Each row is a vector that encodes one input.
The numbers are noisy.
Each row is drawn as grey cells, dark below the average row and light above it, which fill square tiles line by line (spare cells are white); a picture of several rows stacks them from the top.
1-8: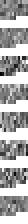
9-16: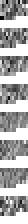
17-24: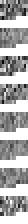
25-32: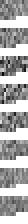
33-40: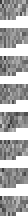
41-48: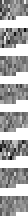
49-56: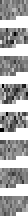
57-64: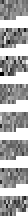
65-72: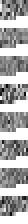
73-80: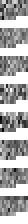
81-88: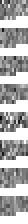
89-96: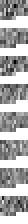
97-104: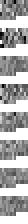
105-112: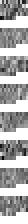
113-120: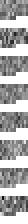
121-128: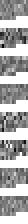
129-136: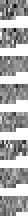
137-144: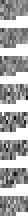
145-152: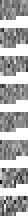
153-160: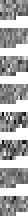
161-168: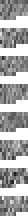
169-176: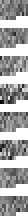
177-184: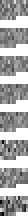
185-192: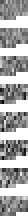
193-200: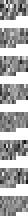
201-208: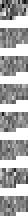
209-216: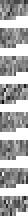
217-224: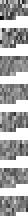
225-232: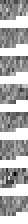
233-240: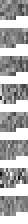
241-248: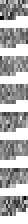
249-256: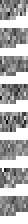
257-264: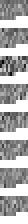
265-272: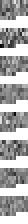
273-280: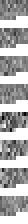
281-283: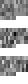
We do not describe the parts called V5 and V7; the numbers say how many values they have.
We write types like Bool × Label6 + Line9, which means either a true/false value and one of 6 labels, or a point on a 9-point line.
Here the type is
Bool × (Line6 + V5) × Line9 + V7.
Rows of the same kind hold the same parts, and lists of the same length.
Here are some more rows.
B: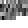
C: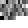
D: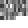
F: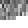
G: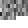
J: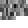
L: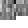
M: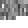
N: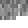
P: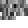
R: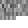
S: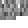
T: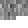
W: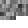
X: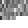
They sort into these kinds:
B, C, D, J, P
F, N, R, T, X
G, L, M, S, W

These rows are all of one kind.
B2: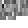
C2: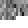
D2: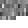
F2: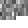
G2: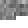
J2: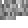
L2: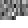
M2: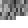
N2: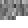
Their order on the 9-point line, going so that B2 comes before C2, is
D2, L2, B2, F2, J2, M2, C2, G2, N2.
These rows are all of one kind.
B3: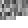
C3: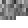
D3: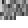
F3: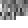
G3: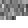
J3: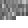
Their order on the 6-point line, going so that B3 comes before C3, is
B3, F3, D3, C3, J3, G3.
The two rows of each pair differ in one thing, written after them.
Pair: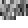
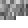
the true/false value
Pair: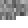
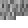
the place on the 6-point line
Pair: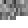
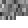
the true/false value
